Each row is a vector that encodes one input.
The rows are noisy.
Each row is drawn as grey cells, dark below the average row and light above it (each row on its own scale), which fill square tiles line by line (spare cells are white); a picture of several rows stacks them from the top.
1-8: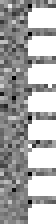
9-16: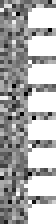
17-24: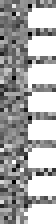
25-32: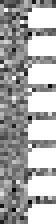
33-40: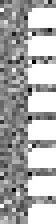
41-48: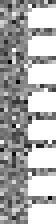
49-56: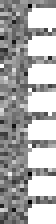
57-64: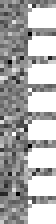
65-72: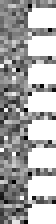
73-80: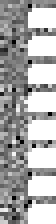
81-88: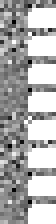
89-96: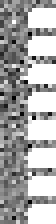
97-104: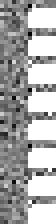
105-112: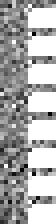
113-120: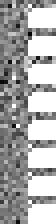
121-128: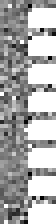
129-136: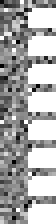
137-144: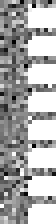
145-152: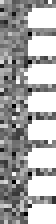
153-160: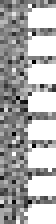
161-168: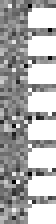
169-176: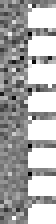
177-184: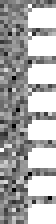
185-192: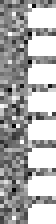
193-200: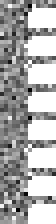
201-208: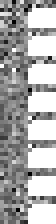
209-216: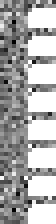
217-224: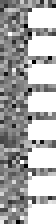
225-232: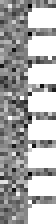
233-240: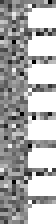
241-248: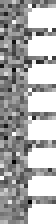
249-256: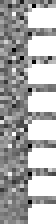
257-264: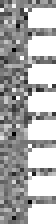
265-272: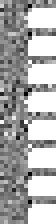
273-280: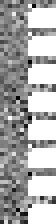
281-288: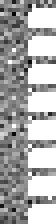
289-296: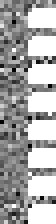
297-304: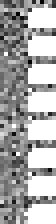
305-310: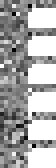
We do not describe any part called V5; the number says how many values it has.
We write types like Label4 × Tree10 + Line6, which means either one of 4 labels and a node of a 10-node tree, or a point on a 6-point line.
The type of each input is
Bool × Bool × Bool × Bool × List2(V5) + Label8 × Line9.
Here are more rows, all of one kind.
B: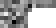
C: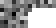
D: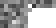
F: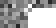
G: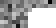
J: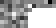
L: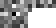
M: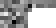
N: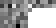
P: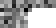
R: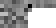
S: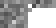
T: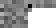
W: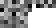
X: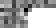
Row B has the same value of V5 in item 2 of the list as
F, G, L and S.
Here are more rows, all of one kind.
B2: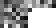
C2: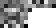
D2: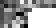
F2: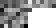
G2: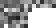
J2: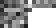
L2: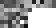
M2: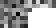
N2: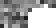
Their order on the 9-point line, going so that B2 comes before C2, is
B2, N2, M2, L2, G2, C2, F2, J2, D2.
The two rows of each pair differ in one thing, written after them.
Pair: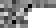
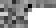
the value of V5 in item 1 of the list
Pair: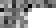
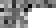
the value of V5 in item 2 of the list
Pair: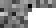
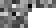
one of the four true/false values
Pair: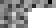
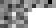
the value of V5 in item 2 of the list
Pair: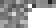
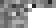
one of the four true/false values
